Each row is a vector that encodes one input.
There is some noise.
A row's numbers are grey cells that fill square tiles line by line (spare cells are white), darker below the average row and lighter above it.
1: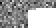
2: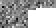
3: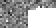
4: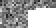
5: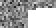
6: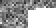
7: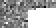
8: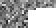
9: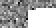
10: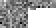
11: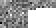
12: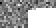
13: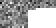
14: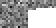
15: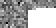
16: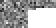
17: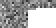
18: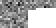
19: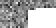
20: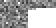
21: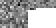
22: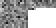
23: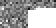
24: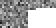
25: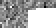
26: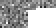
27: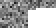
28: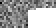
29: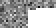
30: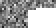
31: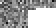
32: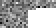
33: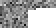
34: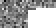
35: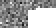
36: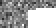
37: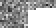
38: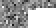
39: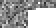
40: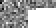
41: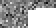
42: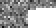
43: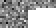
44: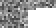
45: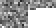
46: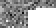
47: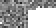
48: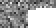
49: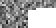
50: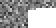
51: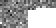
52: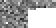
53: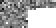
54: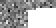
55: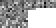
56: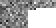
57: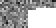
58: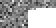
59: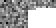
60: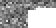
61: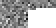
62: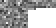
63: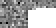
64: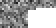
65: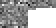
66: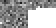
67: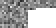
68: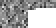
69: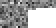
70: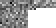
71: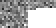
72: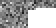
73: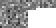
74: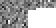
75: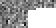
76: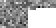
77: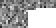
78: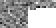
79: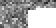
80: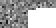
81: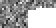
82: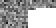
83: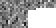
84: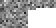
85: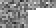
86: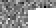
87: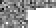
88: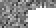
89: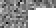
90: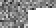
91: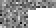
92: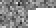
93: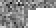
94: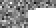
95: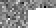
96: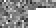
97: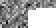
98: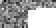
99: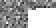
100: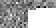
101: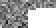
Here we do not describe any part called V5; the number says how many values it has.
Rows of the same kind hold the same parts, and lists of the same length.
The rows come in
2 kinds.
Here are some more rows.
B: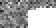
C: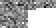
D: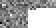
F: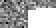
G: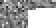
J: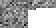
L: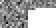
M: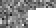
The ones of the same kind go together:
B, F, L, M
C, D, G, J

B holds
three true/false values and a value of V5.
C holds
two labels (each one of 4) and three true/false values.
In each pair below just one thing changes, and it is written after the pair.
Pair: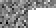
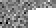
one of the three true/false values
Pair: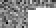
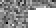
one of the three true/false values
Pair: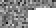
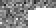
one of the three true/false values
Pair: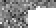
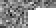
the value of V5
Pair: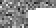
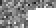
the value of V5
